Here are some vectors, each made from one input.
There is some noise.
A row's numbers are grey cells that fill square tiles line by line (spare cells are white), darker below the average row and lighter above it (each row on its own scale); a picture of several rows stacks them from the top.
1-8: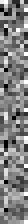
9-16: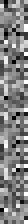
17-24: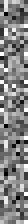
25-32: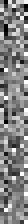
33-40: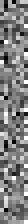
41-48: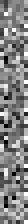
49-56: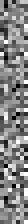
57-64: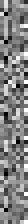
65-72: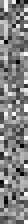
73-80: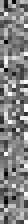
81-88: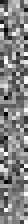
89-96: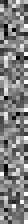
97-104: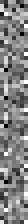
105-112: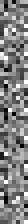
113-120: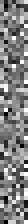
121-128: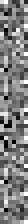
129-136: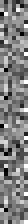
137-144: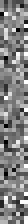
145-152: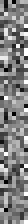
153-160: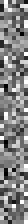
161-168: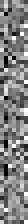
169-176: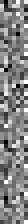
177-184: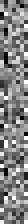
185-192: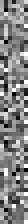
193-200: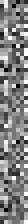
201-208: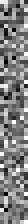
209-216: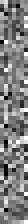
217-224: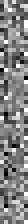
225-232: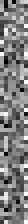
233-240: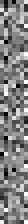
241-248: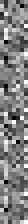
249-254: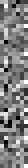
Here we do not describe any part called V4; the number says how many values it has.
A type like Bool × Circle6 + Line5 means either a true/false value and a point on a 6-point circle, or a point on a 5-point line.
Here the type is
Bool × (Line6 + V4).
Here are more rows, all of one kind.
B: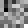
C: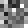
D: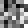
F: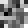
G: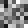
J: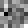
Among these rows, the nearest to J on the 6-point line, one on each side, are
B and G.
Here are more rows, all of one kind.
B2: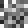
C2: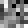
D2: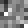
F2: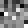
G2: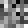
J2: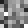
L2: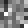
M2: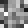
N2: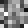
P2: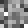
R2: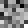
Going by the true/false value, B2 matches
C2 and G2.
